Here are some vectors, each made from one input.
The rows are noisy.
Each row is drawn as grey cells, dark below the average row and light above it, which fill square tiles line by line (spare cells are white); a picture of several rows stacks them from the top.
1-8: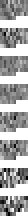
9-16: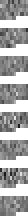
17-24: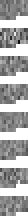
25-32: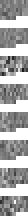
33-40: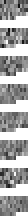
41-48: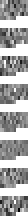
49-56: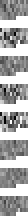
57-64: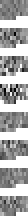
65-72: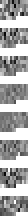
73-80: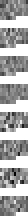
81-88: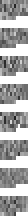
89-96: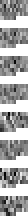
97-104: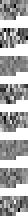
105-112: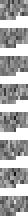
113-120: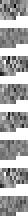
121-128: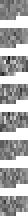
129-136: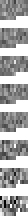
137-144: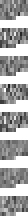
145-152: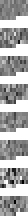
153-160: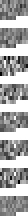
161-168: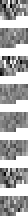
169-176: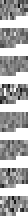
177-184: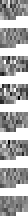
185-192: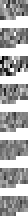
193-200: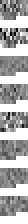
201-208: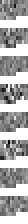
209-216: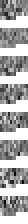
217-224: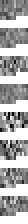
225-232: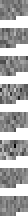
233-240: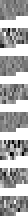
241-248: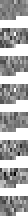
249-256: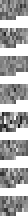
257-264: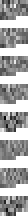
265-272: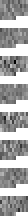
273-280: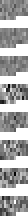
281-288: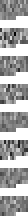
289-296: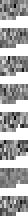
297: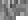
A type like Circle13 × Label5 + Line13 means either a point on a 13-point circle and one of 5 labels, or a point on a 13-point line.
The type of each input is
List2(Line12).
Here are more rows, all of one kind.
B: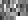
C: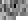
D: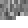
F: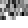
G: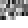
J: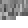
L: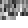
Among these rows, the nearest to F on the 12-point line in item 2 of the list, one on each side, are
D and G.
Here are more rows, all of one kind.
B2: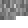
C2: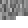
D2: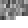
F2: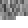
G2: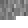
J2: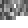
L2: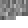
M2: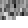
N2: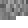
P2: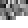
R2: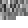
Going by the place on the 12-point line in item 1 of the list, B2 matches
D2, F2, G2 and L2.
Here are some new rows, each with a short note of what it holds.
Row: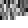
the empty list
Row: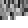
the empty list
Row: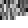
the empty list
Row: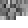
a list of one item
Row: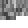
a list of one item
